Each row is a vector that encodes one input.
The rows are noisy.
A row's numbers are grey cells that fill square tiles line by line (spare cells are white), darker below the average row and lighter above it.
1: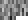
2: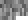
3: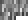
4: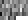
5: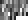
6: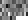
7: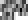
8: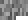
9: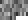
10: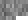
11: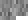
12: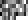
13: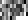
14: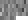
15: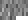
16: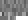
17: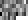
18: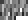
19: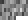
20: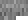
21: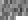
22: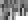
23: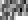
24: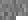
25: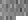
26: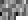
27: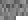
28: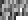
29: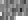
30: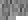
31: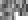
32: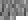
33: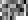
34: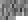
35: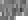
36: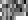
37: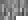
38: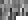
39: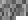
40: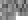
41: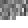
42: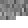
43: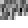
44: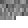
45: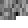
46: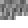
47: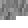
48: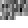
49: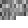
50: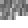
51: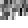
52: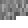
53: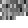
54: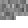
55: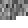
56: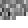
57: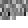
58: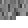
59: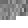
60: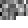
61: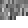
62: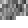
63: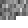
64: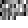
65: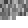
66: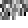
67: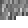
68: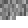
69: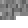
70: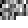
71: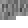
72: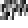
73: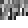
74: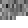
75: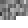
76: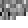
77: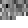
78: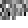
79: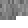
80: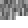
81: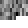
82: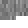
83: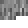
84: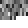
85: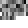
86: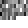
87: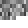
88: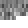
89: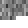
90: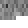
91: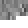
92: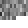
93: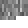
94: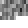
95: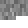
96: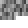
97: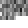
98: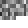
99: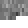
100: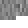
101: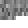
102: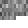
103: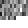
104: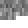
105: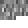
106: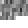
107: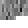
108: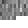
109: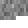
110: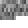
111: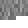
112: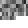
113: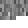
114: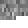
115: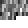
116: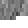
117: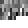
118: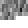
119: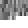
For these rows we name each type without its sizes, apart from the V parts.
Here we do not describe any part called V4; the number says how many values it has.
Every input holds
a value of V4, together with either a point on a line and a true/false value, or a value of V4.
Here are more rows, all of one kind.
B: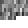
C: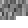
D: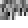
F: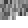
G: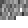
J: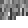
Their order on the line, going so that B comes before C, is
F, J, B, D, C, G.
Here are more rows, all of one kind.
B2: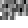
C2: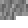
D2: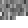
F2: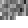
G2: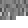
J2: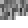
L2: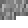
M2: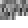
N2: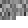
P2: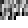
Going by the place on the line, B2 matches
D2, G2 and J2.
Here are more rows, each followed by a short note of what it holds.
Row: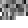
a point on a line, a true/false value and a value of V4
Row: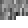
a point on a line, a true/false value and a value of V4
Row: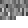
a point on a line, a true/false value and a value of V4
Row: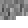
two values of V4
